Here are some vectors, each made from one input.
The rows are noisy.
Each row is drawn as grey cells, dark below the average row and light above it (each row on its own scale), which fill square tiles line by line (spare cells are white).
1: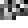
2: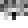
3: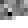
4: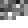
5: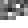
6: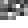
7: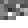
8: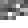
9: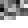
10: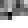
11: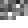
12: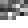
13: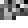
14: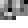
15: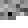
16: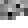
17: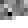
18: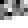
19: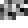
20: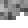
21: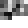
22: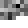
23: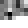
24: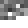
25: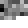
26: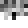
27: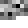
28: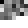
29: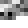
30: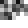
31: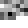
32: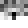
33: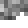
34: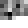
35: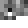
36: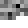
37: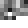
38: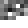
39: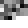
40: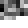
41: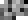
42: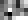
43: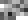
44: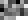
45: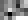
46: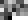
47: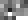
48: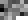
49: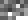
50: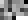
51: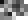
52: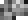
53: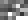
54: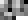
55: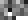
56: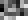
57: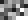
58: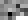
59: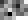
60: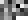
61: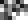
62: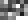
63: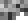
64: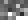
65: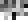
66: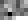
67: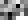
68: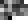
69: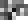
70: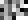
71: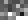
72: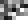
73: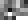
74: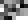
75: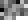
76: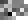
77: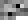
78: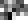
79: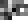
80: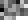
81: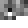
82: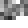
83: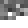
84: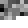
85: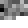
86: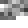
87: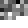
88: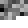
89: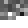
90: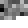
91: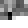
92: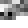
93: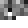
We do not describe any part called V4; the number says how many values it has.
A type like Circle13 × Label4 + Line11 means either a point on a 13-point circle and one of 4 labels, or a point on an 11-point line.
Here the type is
List2(Bool × V4).
